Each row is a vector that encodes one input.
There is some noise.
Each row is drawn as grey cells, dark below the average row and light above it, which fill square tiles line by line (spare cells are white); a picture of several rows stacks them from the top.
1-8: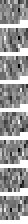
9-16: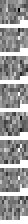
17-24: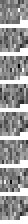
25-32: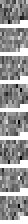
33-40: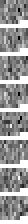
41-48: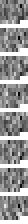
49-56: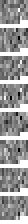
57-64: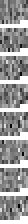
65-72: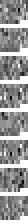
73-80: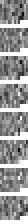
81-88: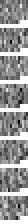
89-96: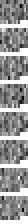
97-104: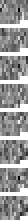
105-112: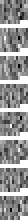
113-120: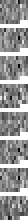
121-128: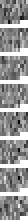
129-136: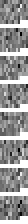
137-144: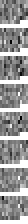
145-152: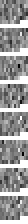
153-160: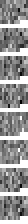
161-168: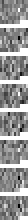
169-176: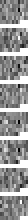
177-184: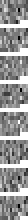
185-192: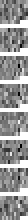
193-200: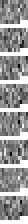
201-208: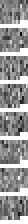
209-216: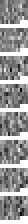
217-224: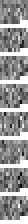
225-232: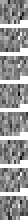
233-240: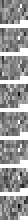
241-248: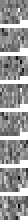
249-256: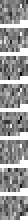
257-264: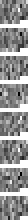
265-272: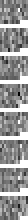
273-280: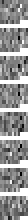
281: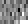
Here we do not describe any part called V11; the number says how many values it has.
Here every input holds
either two labels (each one of 7), or a point on a 13-point line and a value of V11.
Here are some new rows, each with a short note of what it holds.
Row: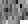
two labels (each one of 7)
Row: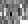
a point on a 13-point line and a value of V11
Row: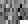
two labels (each one of 7)
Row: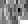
a point on a 13-point line and a value of V11
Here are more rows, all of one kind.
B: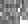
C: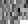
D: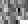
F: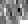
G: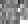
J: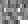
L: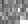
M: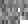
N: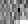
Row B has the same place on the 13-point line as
L and M.
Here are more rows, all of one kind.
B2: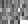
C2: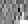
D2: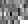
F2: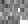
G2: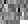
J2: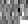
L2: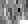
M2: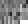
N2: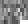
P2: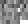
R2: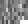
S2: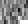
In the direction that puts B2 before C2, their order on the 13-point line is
B2, N2, F2, P2, M2, R2, G2, C2, L2, S2, J2, D2.
